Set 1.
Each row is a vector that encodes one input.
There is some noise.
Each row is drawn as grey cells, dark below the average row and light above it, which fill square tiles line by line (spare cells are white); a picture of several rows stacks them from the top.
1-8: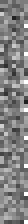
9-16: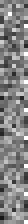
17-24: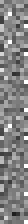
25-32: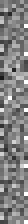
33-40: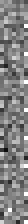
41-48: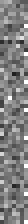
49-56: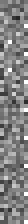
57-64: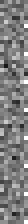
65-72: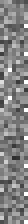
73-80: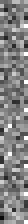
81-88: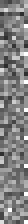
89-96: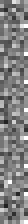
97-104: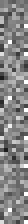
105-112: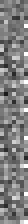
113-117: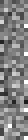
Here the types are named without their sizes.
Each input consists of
a node of a tree.
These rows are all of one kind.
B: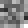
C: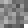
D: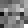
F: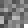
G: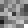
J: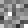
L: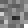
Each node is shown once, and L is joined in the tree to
B and C.
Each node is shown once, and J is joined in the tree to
C and G.
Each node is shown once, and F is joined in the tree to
C and D.
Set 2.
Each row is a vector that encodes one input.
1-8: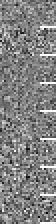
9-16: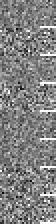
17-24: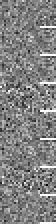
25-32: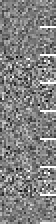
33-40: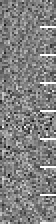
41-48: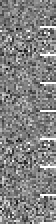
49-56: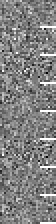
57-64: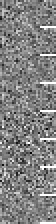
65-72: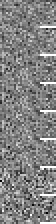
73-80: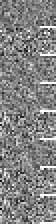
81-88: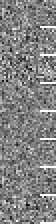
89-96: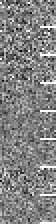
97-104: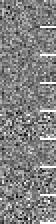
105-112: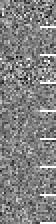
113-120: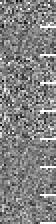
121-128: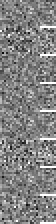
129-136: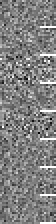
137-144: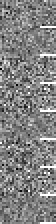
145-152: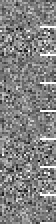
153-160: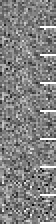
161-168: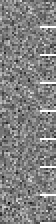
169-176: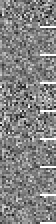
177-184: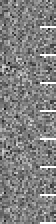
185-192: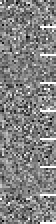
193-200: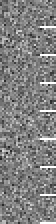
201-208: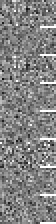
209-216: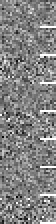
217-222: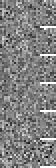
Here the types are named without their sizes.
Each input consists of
a point on a line.
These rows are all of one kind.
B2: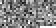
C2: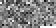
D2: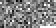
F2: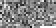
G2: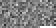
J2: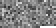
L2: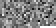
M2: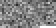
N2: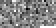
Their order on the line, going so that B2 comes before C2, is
L2, J2, G2, M2, N2, F2, B2, C2, D2.
